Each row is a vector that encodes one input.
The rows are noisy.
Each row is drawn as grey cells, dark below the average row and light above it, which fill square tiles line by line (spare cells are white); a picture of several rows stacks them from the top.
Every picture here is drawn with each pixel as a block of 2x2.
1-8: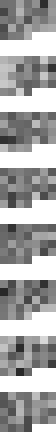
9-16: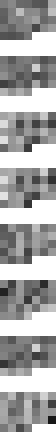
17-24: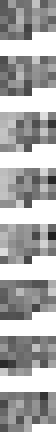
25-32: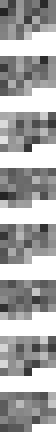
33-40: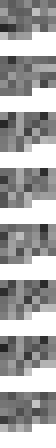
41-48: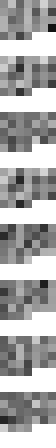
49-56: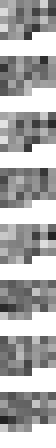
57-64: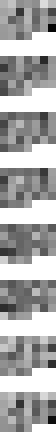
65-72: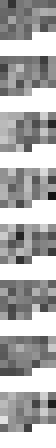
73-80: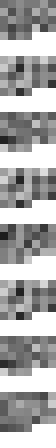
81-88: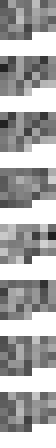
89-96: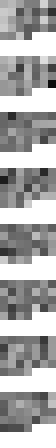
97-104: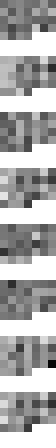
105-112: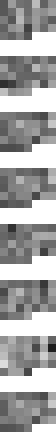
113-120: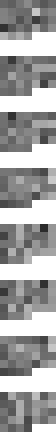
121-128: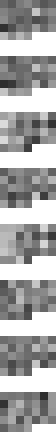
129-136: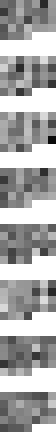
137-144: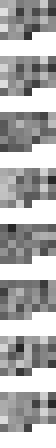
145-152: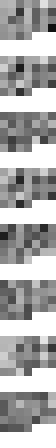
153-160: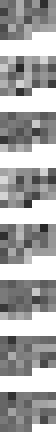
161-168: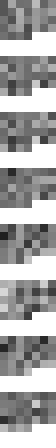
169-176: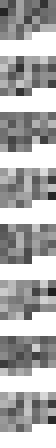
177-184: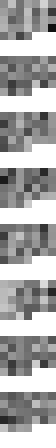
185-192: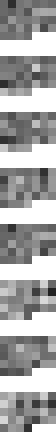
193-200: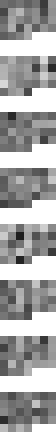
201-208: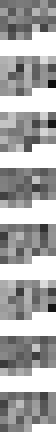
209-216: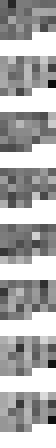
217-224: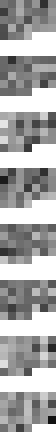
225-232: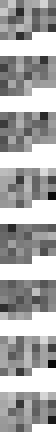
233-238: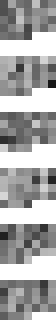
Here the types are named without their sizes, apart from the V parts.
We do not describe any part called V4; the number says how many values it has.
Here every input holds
either a point on a line, or a true/false value and a value of V4.
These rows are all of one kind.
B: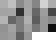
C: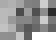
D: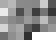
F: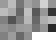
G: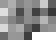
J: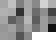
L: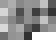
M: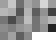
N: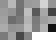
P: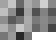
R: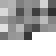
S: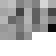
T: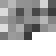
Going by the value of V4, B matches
C, J and S.
